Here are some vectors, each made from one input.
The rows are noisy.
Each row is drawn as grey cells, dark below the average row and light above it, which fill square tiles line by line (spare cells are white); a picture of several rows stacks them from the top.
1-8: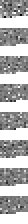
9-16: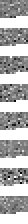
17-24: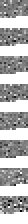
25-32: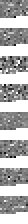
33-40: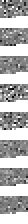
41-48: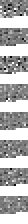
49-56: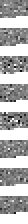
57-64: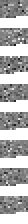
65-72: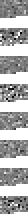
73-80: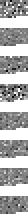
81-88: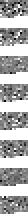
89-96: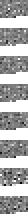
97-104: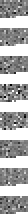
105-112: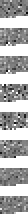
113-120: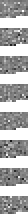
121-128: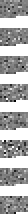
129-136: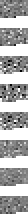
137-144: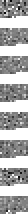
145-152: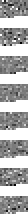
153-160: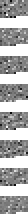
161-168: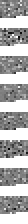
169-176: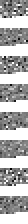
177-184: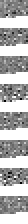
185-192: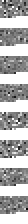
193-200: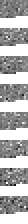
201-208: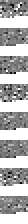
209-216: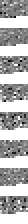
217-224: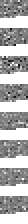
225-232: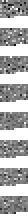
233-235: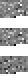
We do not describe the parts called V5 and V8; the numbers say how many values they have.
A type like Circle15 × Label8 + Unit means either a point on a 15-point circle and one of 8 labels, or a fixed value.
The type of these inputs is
Line4 × (Line7 + (Tree9 + V8) × V5).
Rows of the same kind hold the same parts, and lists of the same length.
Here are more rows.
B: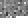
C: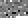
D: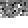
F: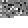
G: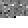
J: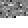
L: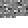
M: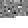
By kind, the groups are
B, C, G
D, F
J, L, M

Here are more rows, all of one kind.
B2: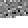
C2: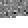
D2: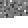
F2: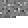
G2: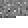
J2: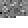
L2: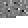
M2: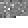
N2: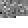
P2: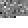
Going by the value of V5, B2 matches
D2, J2, N2 and P2.
